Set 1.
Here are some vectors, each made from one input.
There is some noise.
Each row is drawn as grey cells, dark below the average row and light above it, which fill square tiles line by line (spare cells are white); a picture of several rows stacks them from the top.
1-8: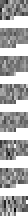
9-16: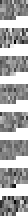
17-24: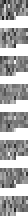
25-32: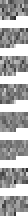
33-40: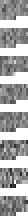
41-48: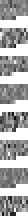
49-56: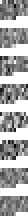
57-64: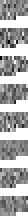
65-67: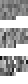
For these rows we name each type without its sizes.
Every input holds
a list of points on a line.
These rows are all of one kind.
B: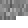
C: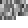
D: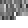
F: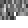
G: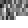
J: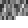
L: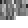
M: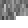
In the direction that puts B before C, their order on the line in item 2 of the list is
M, F, B, D, C, G, L, J.
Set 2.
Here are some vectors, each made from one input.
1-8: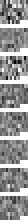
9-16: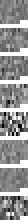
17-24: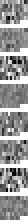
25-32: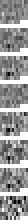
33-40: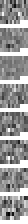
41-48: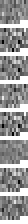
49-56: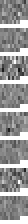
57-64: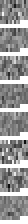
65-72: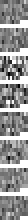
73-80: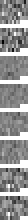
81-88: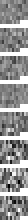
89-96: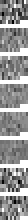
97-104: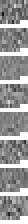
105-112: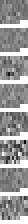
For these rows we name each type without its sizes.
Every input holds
a list of points on a line.
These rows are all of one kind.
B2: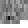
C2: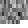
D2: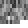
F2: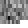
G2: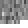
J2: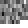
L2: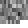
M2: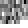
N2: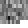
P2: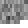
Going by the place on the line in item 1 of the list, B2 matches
F2 and N2.
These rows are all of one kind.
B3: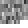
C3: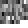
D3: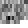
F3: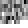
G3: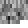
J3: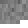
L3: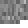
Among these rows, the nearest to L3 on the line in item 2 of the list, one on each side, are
F3 and G3.
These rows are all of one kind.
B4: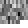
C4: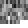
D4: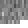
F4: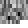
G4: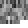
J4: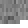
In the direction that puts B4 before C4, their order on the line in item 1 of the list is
B4, F4, D4, C4, J4, G4.
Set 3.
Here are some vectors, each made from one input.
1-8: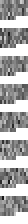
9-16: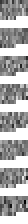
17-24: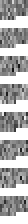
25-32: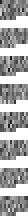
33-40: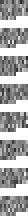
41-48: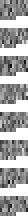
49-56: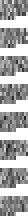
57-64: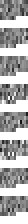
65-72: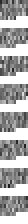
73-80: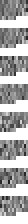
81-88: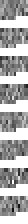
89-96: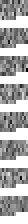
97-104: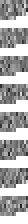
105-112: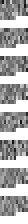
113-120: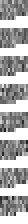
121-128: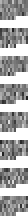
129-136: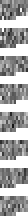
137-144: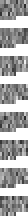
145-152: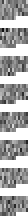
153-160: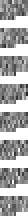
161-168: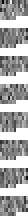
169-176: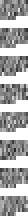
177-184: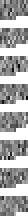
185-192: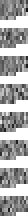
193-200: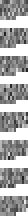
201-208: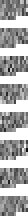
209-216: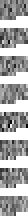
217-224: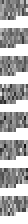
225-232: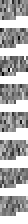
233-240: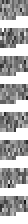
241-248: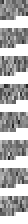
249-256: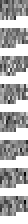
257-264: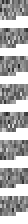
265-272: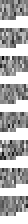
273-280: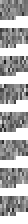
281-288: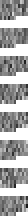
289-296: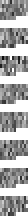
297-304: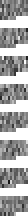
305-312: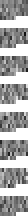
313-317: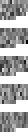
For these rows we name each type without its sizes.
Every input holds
either a point on a line, or five true/false values.
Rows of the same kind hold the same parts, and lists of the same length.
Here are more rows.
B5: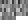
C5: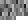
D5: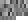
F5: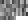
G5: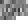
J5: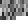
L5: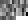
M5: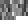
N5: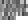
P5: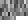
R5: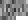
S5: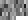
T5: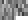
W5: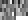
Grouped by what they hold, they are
B5, F5, G5, J5, L5, M5, N5, R5, T5, W5
C5, D5, P5, S5

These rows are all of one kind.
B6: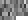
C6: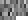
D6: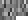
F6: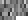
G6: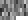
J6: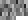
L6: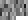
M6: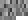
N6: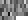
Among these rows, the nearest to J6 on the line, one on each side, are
C6 and M6.
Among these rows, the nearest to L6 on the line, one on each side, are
C6 and F6.
